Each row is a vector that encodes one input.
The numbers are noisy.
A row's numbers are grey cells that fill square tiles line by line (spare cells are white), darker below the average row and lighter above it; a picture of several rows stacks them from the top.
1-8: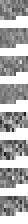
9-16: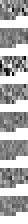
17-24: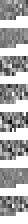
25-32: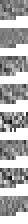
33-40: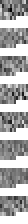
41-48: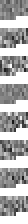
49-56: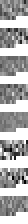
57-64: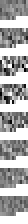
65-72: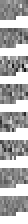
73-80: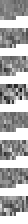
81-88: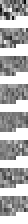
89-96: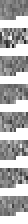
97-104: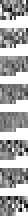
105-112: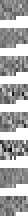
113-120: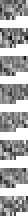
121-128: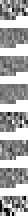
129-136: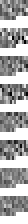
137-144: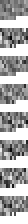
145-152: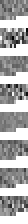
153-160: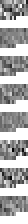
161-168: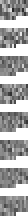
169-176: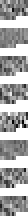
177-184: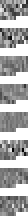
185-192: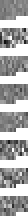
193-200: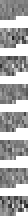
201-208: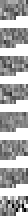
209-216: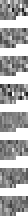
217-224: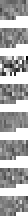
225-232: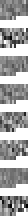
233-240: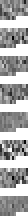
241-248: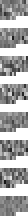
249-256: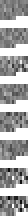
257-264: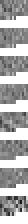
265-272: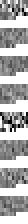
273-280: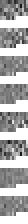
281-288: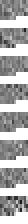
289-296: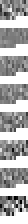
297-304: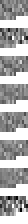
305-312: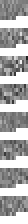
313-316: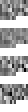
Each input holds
either a point on a 15-point circle, or a fixed value.
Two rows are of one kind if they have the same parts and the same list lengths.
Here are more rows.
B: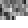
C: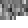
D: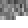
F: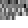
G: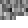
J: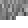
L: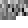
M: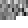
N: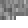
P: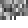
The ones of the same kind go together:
B, C, D, G, J, L, M, N, P
F

